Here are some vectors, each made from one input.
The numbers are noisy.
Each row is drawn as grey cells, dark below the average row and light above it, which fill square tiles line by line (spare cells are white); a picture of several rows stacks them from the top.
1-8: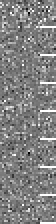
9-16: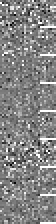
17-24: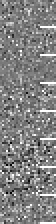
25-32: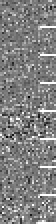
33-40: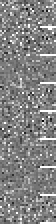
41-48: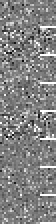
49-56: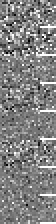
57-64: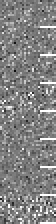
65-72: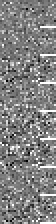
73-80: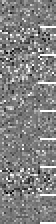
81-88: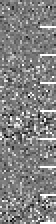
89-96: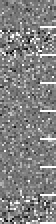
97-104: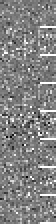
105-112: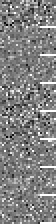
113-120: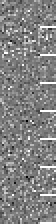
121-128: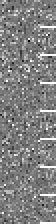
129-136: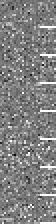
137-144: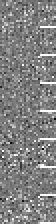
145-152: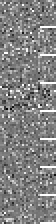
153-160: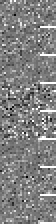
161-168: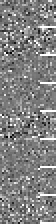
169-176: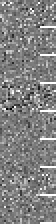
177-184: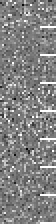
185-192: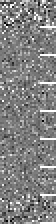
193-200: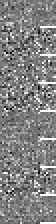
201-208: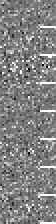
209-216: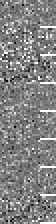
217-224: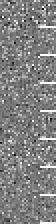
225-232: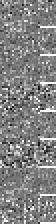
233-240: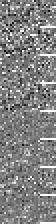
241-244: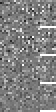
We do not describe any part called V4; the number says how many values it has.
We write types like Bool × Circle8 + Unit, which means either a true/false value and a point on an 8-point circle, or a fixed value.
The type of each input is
(Bool × V4 + Label7 × Label7) × Tree9 + Line5.
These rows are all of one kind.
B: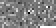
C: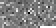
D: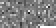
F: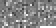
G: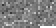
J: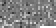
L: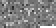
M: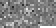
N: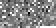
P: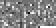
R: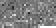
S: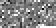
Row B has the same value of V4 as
D and R.
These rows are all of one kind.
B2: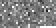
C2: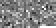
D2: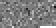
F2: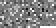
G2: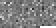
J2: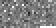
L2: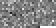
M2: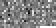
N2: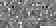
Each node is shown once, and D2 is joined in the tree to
M2.
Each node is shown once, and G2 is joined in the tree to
F2, L2 and N2.
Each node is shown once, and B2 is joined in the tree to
C2 and J2.
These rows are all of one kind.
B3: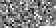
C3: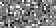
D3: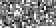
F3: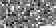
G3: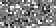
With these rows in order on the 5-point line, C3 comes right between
B3 and G3.
